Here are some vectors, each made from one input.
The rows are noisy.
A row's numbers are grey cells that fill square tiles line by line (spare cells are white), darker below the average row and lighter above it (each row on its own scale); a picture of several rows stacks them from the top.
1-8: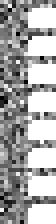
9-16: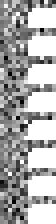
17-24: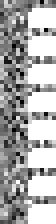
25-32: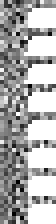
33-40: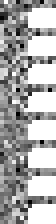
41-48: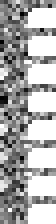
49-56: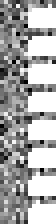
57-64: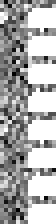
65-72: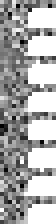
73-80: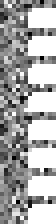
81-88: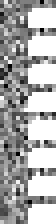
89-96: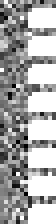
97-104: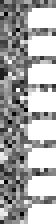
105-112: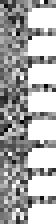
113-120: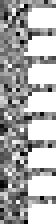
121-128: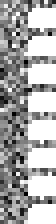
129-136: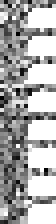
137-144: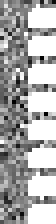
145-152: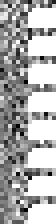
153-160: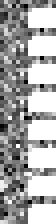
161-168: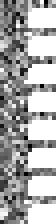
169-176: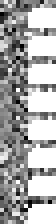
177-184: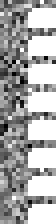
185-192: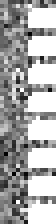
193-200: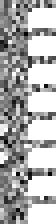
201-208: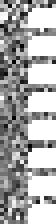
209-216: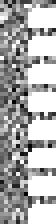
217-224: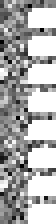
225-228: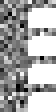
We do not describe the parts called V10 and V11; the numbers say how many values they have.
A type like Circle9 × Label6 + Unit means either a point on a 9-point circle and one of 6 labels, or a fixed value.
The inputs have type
Bool × (Tree9 + Unit) + V10 × V11.
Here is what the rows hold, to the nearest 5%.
About 40% of them hold a true/false value, together with either a fixed value, or a node of a 9-node tree. The rest hold a value of V10 and a value of V11.
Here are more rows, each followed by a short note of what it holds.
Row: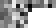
a value of V10 and a value of V11
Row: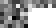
a true/false value
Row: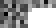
a value of V10 and a value of V11
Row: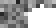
a value of V10 and a value of V11
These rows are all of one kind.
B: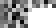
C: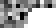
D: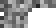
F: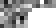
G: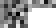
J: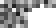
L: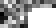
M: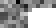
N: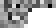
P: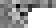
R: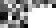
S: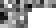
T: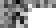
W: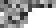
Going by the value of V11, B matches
D, F, L and R.
